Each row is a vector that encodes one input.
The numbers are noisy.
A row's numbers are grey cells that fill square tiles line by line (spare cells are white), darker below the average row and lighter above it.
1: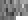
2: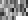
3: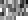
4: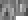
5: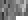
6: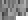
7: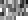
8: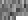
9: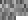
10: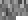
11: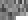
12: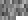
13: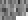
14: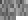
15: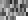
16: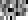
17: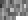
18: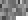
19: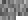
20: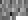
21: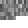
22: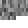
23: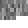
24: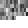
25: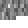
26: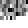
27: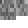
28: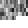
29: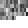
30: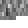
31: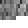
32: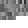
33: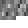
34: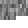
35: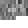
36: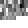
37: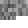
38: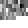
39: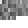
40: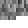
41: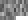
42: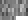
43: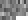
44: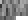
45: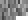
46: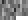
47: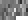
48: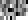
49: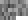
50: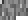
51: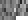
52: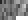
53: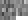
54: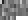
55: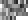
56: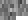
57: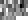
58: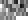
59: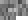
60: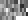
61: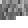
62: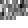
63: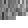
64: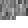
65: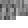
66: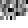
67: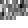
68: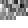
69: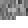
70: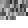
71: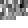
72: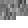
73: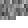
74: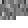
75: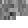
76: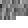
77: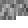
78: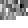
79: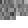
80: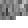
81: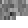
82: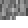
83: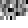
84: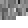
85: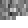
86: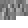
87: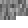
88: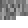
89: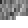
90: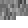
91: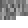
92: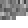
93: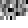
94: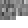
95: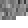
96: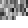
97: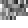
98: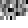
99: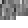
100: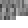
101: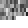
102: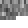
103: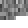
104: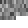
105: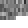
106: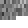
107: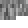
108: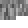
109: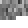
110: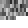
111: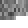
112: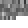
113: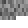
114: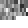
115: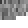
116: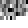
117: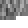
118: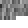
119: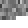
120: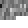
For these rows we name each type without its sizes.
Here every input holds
either a fixed value, or a label and four true/false values, or a node of a tree.
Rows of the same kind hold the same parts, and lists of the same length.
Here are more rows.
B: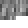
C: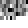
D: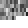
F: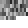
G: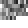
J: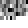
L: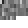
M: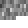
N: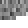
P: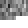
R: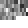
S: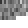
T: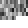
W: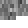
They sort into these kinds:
B, L, M, N, P, S, W
C, J
D, F, G, R, T

